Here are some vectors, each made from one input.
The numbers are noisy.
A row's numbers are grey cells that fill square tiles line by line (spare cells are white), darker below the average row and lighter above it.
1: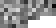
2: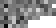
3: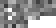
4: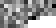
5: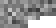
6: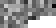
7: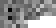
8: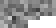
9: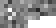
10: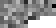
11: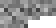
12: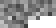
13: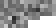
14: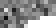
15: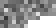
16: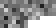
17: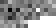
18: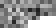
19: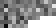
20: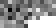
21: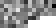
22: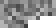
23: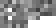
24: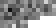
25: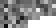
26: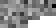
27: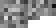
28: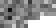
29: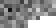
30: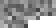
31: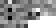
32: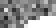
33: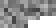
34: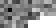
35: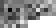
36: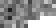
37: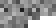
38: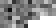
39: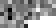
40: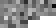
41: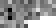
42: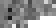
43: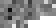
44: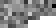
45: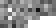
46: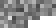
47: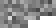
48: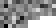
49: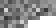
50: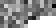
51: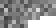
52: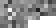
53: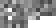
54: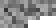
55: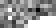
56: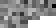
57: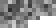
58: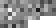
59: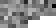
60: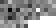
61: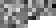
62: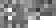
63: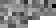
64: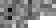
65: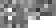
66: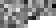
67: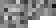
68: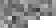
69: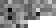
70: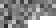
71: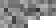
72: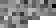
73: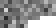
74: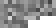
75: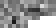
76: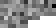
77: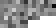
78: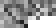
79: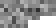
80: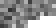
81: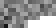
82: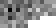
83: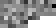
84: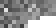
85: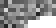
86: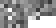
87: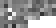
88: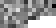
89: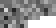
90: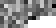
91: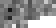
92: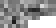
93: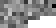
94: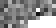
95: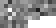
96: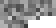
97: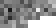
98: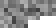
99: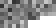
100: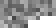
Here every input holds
a point on a 4-point line, together with a list of up to two points on a 5-point line.
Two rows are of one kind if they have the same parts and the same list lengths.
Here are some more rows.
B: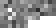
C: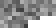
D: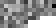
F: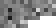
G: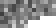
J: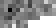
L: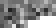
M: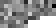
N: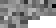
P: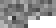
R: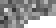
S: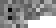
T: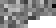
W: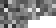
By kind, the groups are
B, C, P
D, M, N, T
F, G, J, L, R, S, W

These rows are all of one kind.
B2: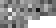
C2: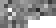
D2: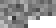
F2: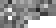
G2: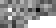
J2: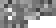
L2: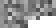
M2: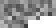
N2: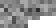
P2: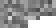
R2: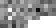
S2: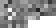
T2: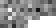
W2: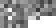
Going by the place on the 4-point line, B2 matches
G2, N2, R2 and T2.
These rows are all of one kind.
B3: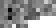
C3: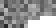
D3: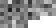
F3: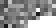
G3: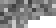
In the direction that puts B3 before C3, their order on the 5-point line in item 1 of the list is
D3, B3, G3, C3, F3.
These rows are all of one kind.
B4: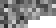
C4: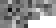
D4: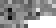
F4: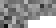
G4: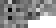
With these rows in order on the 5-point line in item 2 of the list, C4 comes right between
B4 and F4.
